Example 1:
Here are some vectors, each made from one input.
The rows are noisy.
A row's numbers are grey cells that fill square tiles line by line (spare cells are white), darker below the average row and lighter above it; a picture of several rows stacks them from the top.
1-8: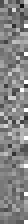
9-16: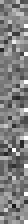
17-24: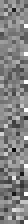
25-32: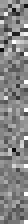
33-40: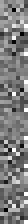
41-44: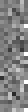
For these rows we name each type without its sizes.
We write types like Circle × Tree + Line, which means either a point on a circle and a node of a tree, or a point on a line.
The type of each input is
Tree.
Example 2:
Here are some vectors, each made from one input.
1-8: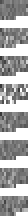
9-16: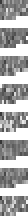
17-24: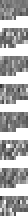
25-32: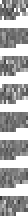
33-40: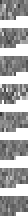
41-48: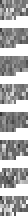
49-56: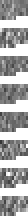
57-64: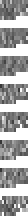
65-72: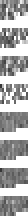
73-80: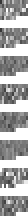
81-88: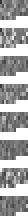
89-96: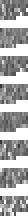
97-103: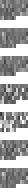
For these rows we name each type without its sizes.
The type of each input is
Bool × Bool × Bool × Bool + Unit.
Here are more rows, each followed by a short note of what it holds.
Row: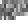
four true/false values
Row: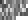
a fixed value
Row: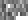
a fixed value
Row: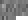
four true/false values
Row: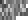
a fixed value
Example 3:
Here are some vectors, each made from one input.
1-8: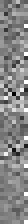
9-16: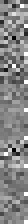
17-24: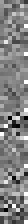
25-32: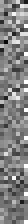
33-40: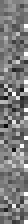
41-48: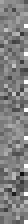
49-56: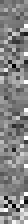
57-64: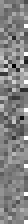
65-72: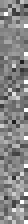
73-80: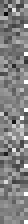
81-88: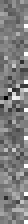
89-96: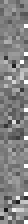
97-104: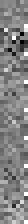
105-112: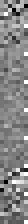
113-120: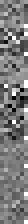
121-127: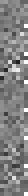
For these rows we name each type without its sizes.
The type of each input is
Label.
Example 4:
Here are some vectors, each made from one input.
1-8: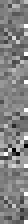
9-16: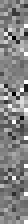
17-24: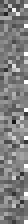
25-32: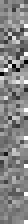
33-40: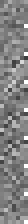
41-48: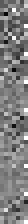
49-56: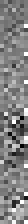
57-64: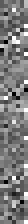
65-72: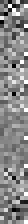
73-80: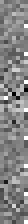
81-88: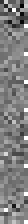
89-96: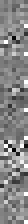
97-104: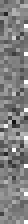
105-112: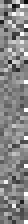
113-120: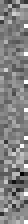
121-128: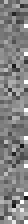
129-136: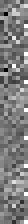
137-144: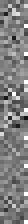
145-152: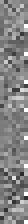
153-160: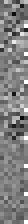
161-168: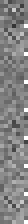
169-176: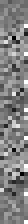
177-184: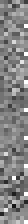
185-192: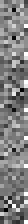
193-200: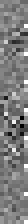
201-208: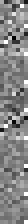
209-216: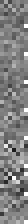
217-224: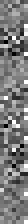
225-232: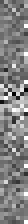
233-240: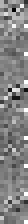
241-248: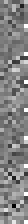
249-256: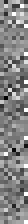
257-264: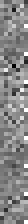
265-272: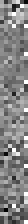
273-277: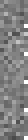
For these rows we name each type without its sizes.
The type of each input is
Line.
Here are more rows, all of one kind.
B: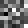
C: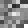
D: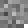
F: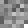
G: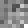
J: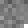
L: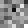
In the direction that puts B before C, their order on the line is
D, B, F, G, J, L, C.
